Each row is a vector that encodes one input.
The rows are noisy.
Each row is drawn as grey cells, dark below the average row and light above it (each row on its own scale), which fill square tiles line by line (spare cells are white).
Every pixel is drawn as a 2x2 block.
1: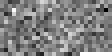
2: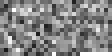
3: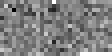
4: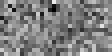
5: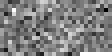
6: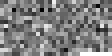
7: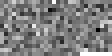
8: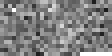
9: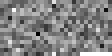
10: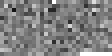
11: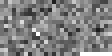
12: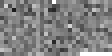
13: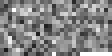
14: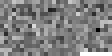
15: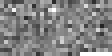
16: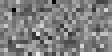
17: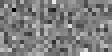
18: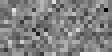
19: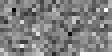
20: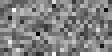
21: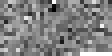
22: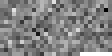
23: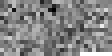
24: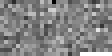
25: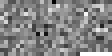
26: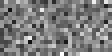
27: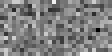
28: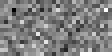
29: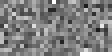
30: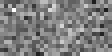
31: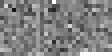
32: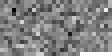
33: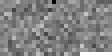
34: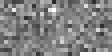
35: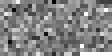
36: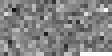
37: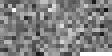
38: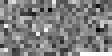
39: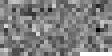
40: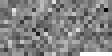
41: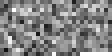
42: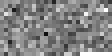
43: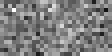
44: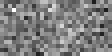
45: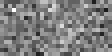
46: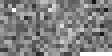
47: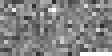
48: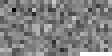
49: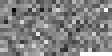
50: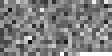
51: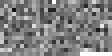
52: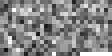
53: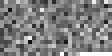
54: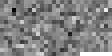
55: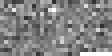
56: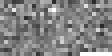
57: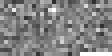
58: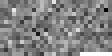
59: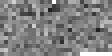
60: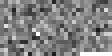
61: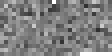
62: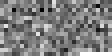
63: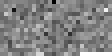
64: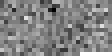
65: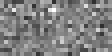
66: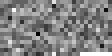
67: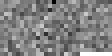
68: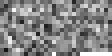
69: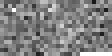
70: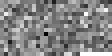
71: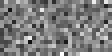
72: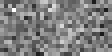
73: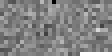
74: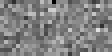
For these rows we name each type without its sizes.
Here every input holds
a list of points on a line.
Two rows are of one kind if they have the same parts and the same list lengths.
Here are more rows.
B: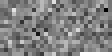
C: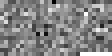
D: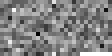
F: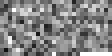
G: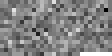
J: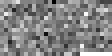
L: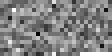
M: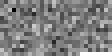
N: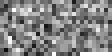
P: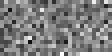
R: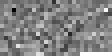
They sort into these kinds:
B, C, D, F, G, L, N
J, M, R
P

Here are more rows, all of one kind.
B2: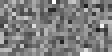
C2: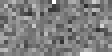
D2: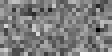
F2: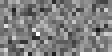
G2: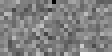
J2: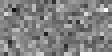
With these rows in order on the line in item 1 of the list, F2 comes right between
D2 and G2.
